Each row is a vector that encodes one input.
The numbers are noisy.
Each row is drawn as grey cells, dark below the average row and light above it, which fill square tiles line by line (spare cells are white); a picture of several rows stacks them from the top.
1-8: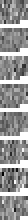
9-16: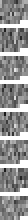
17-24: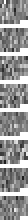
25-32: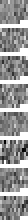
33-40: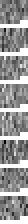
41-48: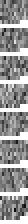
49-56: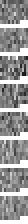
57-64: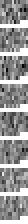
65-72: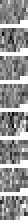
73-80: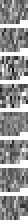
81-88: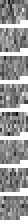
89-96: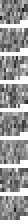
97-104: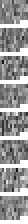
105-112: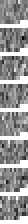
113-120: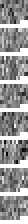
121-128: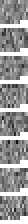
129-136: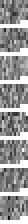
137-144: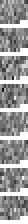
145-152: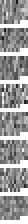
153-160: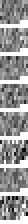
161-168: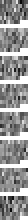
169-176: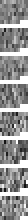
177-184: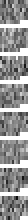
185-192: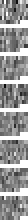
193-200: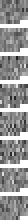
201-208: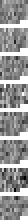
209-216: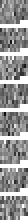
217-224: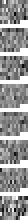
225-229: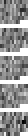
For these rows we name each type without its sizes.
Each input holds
a true/false value, together with either a point on a line, or a node of a tree.
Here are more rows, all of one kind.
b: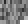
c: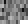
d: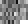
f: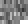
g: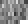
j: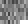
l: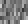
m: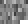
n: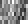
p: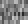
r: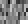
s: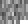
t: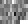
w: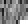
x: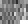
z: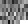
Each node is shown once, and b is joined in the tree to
l and s.
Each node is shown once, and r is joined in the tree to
p and t.
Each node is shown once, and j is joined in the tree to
c, s and z.
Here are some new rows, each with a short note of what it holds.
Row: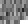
a node of a tree and a true/false value
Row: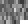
a point on a line and a true/false value
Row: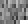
a point on a line and a true/false value
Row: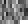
a point on a line and a true/false value
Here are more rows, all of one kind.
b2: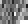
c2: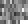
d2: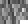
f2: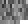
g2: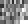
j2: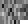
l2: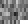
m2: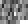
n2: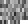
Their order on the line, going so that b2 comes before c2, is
g2, m2, b2, l2, j2, c2, d2, n2, f2.
